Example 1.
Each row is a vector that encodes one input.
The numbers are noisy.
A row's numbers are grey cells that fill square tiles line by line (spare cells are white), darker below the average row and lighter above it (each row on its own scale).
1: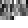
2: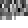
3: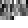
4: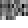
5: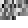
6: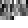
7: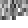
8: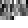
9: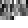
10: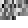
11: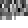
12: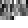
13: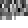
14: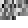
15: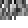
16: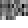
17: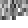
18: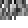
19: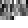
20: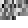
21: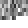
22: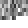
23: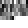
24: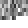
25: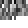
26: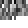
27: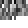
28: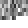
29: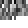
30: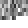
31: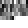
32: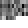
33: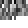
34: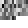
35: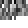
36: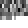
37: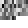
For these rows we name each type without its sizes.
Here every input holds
a point on a line.
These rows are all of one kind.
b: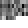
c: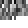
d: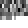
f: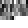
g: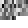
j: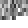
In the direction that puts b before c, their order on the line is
j, g, f, b, d, c.
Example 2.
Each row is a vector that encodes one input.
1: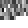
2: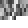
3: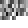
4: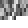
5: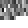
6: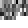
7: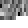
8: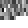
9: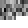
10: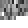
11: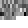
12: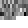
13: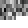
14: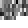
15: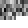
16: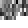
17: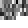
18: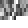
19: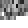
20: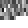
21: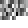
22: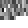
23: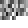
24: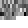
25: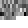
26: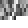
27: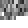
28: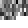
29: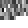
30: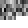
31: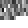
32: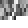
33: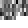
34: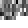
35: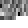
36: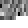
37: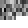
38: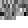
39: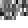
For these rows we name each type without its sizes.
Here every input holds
a node of a tree.
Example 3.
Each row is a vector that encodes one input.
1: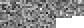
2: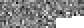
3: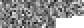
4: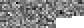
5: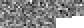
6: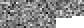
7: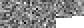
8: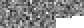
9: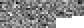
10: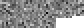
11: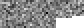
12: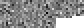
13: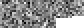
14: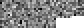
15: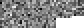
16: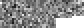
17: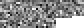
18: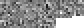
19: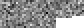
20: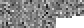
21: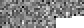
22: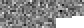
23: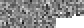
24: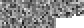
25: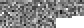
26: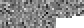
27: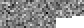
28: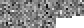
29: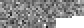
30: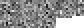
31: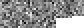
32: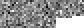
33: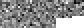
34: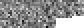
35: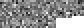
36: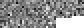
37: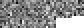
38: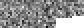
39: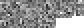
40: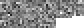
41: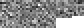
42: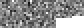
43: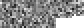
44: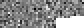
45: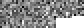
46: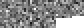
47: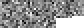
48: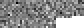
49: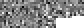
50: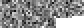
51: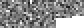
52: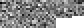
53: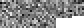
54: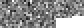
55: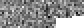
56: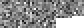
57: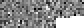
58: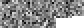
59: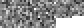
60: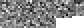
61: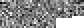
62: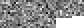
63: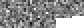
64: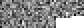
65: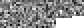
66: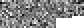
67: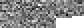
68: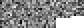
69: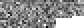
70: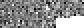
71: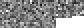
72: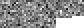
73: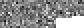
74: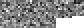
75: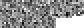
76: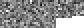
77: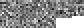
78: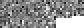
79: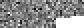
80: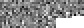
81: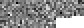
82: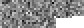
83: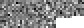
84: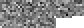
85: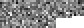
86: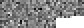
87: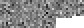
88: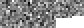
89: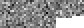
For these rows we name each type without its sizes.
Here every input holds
a point on a line.
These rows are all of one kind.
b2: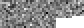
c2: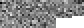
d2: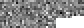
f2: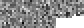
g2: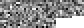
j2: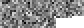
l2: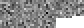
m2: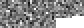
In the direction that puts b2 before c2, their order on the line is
b2, l2, f2, g2, j2, m2, c2, d2.
